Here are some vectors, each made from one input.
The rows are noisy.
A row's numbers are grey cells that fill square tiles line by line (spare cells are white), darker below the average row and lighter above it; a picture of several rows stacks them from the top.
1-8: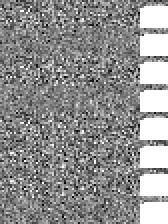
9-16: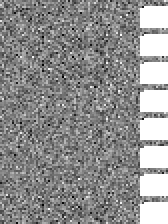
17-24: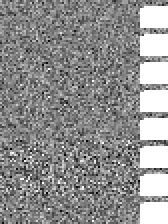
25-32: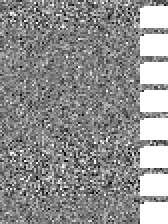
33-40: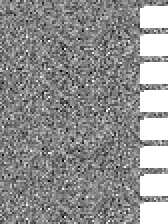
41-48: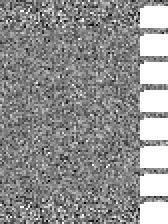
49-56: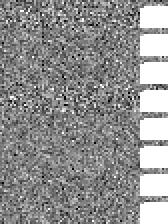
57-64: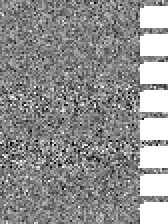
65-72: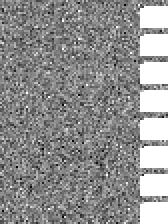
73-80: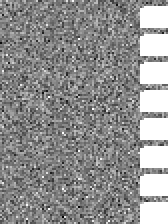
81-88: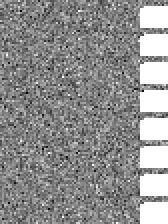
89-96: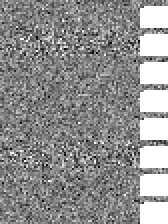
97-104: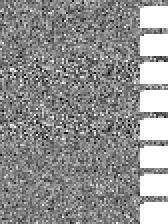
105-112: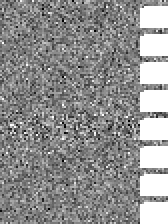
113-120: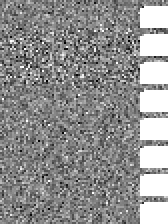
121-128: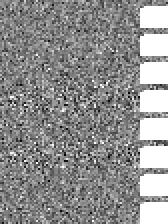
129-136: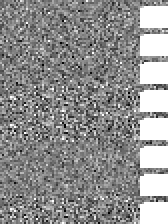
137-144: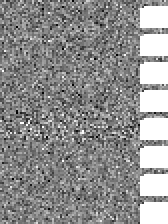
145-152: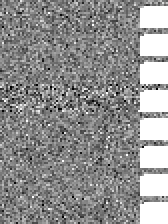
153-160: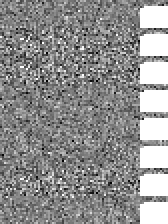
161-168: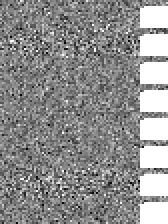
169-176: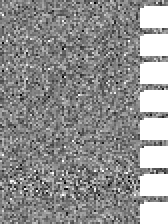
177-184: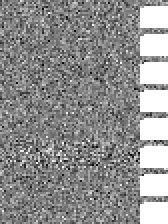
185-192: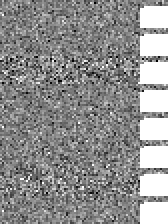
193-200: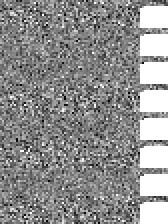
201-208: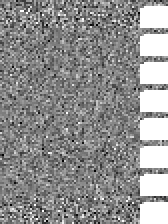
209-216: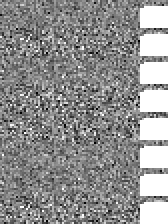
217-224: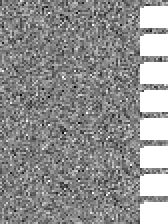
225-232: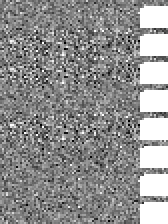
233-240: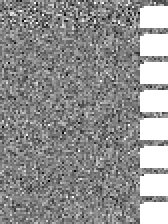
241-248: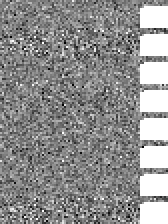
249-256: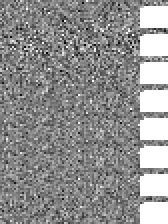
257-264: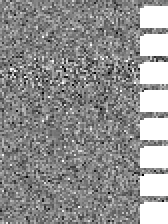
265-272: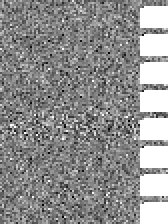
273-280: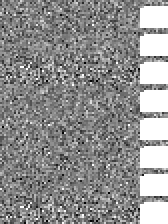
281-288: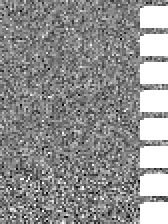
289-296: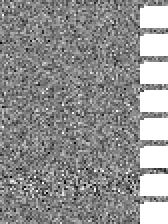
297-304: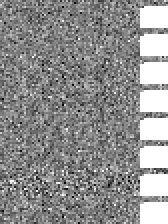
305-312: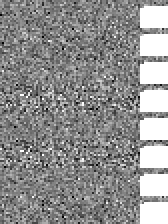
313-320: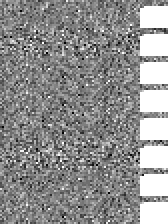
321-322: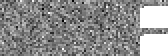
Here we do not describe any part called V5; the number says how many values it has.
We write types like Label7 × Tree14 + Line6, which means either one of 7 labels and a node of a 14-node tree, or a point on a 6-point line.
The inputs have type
Line9 × List2(V5) + List2(Line6).
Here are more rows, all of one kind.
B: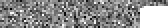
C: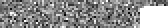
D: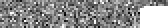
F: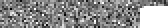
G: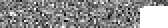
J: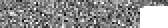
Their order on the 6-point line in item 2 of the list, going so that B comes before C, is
B, D, C, F, G, J.
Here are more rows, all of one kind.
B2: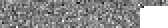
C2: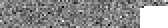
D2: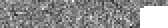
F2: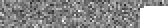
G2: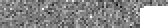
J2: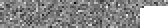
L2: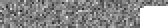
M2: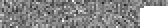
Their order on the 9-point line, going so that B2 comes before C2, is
F2, M2, B2, D2, G2, L2, J2, C2.
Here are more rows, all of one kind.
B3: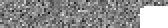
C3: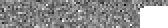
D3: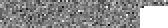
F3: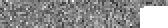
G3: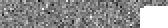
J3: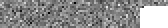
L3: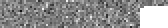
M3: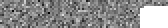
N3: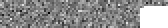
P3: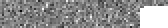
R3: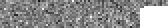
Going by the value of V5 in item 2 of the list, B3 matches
C3, D3 and F3.
